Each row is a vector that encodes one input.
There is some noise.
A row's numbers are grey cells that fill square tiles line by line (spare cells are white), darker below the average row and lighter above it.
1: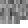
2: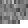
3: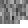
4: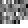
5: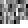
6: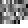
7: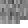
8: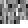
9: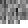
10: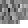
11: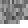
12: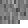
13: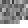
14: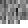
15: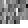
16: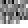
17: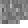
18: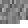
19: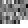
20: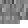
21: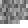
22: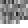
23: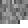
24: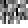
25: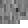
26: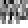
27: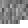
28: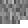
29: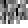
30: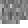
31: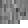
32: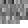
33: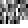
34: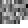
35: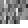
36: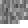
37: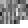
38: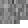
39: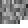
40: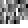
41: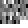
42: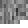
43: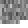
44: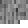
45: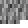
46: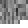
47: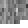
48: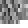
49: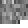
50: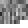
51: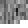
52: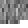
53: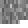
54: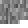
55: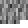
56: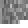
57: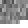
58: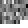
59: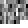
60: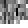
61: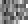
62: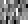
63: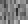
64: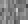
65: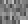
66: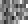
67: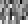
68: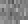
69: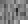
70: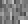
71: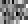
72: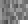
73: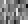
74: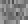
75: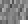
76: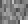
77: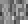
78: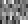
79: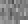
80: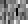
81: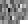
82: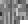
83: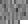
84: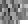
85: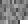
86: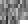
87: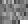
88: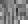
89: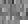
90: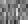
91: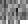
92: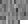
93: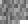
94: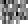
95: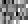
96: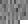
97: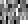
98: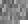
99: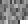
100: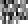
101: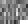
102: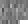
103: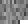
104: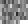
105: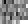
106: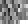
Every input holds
either a point on an 8-point circle, or a point on a 9-point circle, or a fixed value.
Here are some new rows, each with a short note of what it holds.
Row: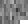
a point on an 8-point circle
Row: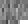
a point on a 9-point circle
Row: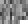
a point on a 9-point circle
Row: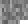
a point on a 9-point circle
